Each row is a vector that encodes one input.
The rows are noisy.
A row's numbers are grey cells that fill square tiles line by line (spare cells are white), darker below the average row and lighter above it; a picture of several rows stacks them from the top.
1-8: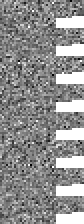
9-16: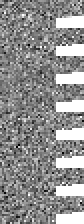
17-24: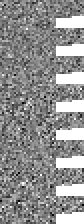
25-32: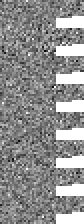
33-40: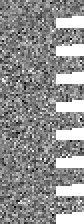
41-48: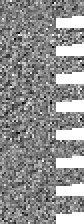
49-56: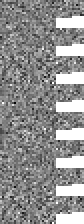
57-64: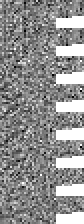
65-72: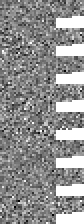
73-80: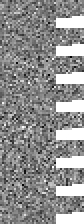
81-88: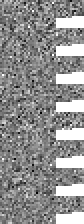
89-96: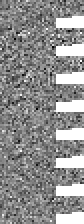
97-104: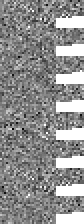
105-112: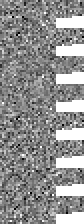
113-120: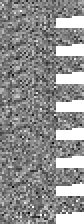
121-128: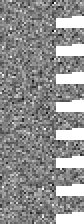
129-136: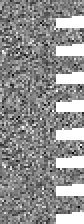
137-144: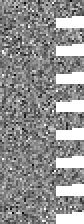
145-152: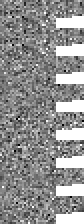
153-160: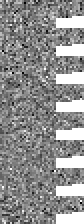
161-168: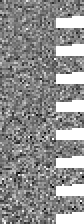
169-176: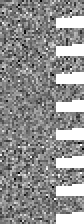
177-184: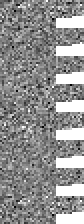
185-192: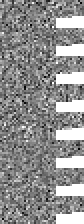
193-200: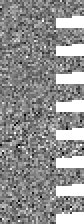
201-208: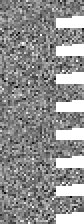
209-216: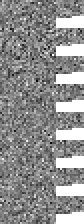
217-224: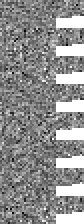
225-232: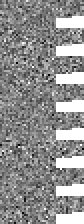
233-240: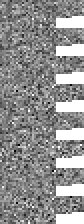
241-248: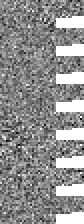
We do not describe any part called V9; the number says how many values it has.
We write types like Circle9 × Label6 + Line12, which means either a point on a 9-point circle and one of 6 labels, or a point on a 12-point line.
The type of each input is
Bool × (Line10 + V9) + Line12 + Tree10.
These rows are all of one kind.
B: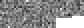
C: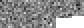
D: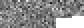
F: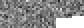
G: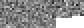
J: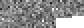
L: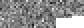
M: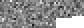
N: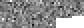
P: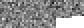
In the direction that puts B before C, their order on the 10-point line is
L, J, D, F, B, G, C, P, N, M.
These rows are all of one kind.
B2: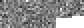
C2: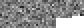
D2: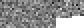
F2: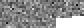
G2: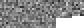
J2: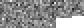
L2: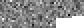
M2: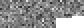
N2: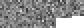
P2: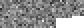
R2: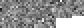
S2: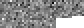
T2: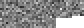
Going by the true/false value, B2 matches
L2 and M2.
